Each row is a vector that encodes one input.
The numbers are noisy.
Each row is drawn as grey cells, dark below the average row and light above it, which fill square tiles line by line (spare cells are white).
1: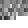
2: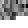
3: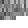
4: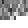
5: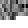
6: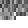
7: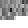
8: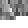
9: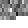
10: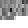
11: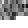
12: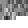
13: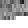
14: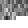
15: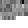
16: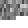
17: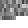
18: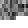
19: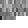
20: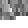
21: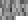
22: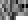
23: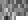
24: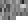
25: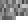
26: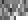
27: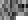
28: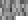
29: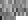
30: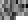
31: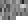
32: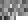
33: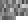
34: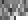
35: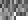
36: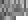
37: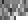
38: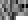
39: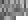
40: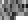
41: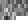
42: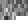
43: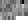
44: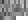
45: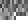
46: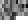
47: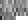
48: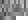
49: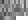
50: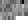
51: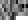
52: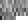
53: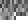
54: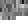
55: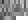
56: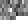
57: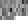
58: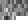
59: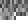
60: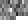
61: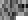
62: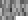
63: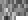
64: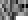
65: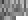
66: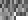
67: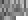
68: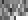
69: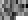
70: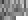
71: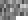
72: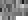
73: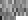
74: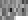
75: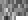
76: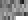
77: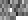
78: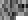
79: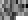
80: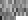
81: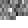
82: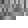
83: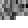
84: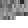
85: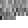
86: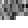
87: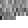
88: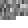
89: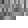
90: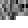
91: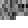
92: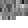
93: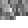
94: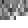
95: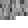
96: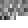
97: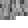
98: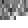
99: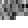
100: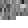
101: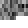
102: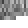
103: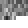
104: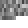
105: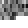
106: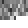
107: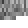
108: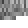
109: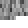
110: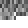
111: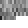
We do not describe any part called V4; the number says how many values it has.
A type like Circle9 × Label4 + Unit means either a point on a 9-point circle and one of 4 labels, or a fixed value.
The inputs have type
Bool × Bool × Bool + Line9 + V4.
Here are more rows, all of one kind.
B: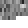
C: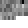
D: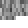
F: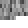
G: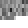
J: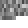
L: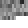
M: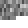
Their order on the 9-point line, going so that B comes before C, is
J, M, B, C, L, F, D, G.
